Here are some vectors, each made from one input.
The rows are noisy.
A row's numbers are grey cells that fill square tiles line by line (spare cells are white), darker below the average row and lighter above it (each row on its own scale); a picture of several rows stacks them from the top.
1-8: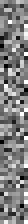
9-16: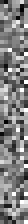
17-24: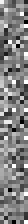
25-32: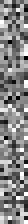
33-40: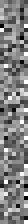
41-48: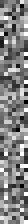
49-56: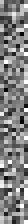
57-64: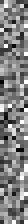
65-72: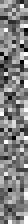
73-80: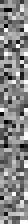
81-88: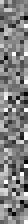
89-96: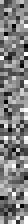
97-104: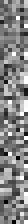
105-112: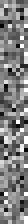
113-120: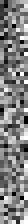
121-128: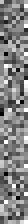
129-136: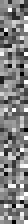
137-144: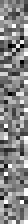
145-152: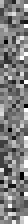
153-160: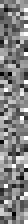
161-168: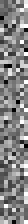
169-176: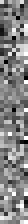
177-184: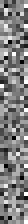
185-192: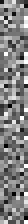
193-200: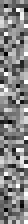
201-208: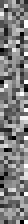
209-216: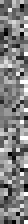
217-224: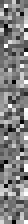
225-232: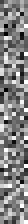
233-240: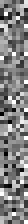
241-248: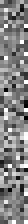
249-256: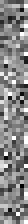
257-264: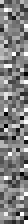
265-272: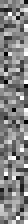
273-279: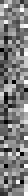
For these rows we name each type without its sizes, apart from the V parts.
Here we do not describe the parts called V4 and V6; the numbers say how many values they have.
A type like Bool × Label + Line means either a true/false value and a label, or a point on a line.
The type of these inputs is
Bool × (Label + Line) × V4 × V6.
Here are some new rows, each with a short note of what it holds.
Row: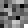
a label, a true/false value, a value of V4 and a value of V6
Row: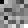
a label, a true/false value, a value of V4 and a value of V6
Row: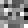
a point on a line, a true/false value, a value of V4 and a value of V6
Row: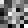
a point on a line, a true/false value, a value of V4 and a value of V6
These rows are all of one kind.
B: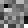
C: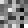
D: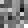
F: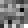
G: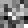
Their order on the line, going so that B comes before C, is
B, G, D, C, F.
